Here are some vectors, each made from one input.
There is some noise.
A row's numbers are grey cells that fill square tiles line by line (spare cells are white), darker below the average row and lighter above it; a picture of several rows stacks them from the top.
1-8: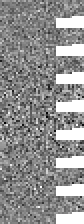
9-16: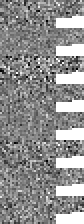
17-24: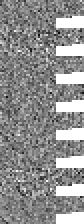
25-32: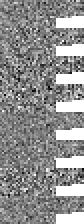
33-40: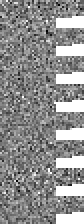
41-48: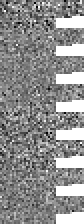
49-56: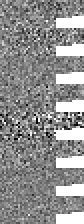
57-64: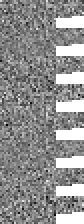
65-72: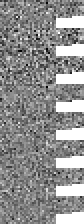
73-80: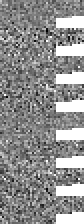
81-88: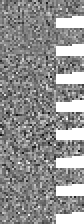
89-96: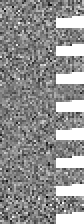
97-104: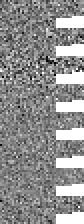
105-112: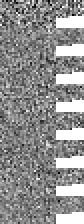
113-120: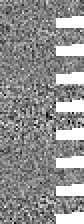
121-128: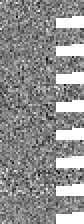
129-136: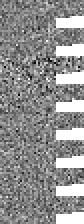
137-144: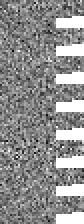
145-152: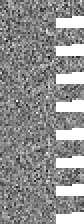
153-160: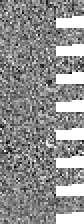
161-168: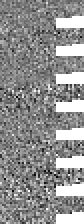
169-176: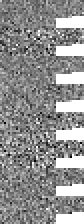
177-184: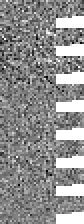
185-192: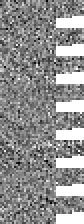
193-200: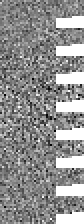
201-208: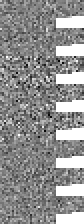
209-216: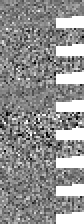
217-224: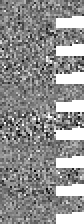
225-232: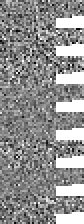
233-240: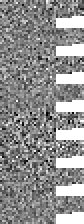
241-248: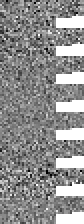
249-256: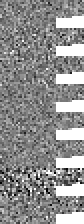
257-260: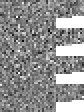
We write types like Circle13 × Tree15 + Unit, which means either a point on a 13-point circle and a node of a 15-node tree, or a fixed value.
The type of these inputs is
Bool × (Circle14 + Unit) + Circle11.
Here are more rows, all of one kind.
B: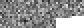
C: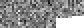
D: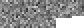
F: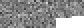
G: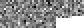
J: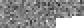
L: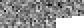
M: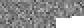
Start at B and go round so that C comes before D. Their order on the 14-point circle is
B, G, C, L, M, F, D, J.
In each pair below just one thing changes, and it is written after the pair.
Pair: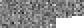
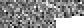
the true/false value
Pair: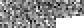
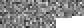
the true/false value
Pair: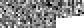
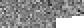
the place on the 14-point circle
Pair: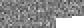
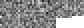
the place on the 14-point circle
